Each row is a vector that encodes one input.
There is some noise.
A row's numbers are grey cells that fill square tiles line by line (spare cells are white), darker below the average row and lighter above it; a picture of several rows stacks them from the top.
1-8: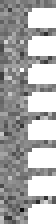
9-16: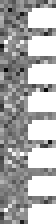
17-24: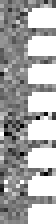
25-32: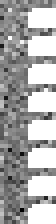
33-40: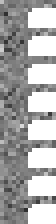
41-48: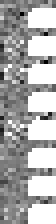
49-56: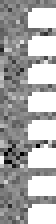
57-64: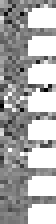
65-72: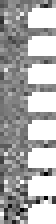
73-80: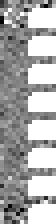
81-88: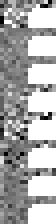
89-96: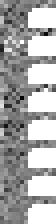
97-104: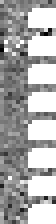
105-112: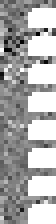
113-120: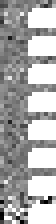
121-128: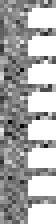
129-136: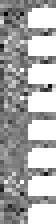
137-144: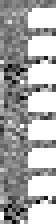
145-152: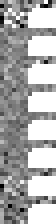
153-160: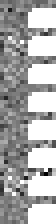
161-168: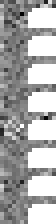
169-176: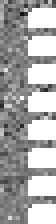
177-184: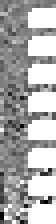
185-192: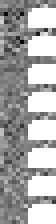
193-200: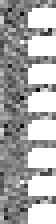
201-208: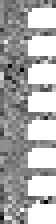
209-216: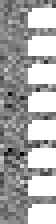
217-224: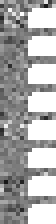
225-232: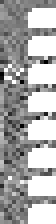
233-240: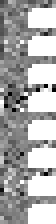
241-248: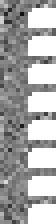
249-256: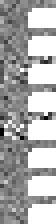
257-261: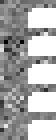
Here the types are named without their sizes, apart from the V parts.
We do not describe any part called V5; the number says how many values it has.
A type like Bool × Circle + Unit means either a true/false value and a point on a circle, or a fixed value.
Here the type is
Circle × (Label × V5 + Line).
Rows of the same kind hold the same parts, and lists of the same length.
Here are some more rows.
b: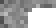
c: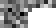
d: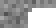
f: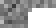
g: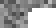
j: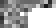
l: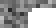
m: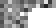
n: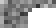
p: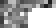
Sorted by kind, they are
b, c, g, j, l, p
d, f, m, n

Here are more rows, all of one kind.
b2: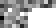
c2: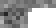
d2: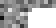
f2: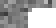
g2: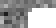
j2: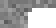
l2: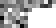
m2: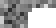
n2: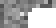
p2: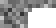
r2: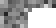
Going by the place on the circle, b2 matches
d2 and l2.
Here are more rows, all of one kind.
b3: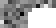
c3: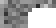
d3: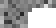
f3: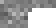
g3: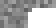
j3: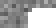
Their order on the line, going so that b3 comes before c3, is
f3, b3, d3, j3, c3, g3.
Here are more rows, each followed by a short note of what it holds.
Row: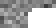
a point on a circle, a label and a value of V5
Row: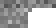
a point on a circle, a label and a value of V5
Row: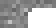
a point on a circle, a label and a value of V5
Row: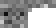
a point on a circle and a point on a line
